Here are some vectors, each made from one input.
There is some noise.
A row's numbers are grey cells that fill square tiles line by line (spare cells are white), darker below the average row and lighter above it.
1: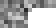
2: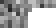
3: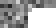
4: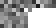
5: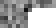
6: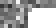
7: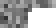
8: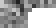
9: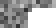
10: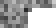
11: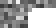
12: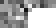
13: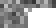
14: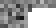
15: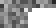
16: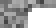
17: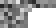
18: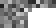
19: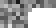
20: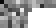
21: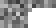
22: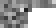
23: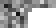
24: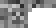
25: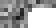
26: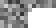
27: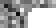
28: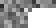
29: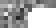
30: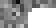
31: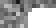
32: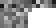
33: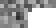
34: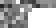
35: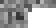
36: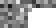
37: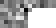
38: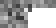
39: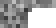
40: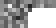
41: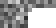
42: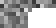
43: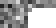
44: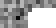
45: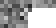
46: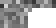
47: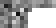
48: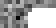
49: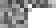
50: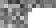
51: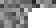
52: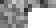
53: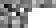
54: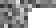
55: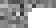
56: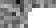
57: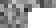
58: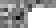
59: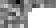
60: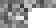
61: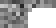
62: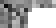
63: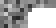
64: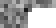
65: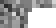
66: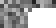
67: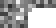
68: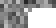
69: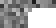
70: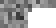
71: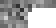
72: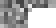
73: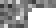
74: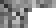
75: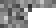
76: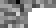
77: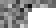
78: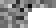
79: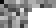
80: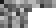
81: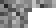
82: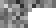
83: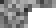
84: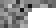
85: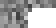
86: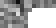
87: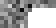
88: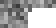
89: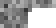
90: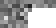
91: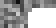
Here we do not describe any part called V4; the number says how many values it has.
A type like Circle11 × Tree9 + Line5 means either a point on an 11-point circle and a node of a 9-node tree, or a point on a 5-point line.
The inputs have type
(Line5 + Line6) × V4.
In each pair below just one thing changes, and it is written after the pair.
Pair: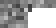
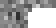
the place on the 5-point line
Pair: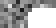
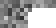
the value of V4
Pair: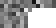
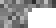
the place on the 5-point line
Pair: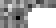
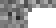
the value of V4
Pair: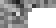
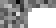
the place on the 5-point line
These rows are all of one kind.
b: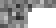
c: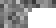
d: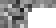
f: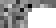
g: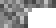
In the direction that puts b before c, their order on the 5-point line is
f, d, b, c, g.
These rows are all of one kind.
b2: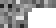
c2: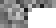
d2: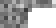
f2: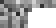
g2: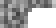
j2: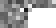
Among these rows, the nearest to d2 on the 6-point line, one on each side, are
c2 and j2.
